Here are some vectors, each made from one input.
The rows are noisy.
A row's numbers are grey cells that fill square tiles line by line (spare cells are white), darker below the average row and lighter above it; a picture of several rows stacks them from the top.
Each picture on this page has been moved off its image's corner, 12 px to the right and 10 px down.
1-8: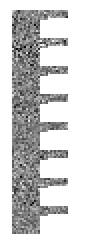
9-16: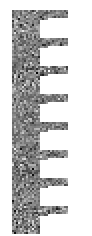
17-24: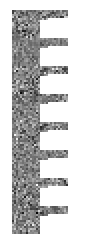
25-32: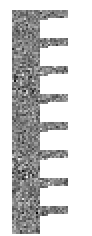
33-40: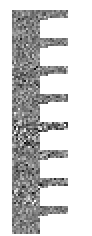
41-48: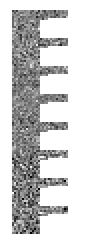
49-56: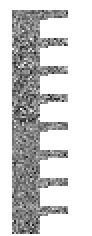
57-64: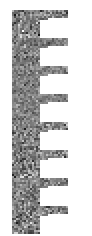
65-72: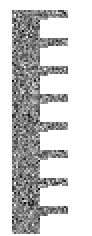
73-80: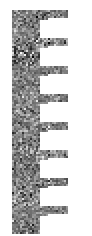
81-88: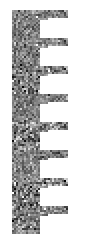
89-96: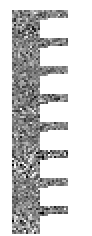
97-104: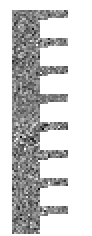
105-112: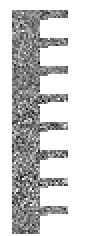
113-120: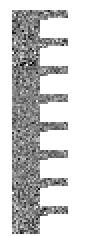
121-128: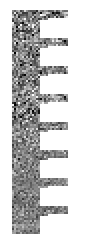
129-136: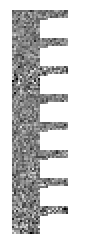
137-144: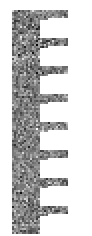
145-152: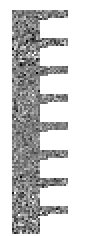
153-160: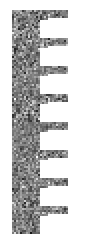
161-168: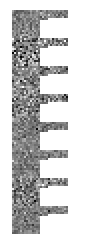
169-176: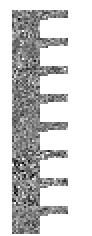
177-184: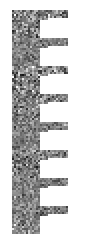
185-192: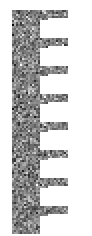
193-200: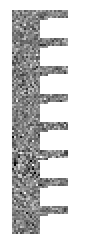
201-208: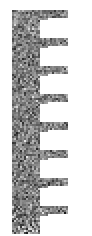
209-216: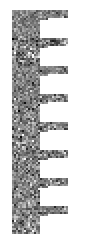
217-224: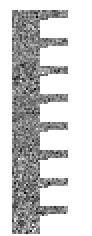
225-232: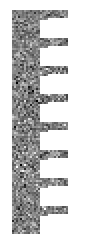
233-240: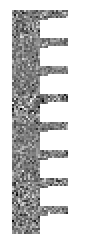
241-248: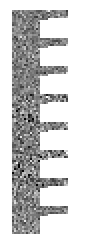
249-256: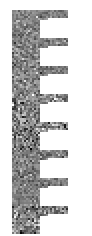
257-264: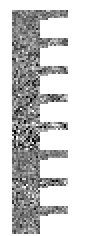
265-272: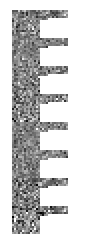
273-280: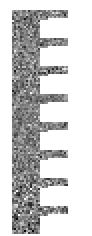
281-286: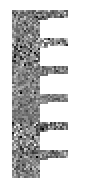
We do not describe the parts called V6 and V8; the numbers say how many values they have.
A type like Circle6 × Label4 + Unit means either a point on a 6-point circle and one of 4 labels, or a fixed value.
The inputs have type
(Line9 + V8) × Line12 + V6.
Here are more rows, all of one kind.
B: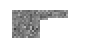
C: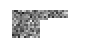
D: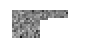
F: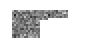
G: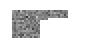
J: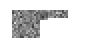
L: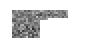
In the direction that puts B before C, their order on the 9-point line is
D, J, G, B, L, F, C.
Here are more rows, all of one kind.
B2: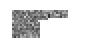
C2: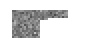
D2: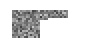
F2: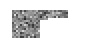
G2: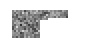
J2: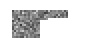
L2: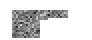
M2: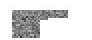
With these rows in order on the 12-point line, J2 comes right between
D2 and F2.
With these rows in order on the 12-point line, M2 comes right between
C2 and L2.
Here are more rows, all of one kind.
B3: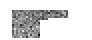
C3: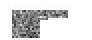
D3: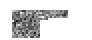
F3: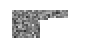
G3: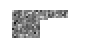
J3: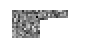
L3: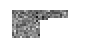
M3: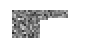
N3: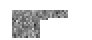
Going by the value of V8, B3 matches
L3 and M3.
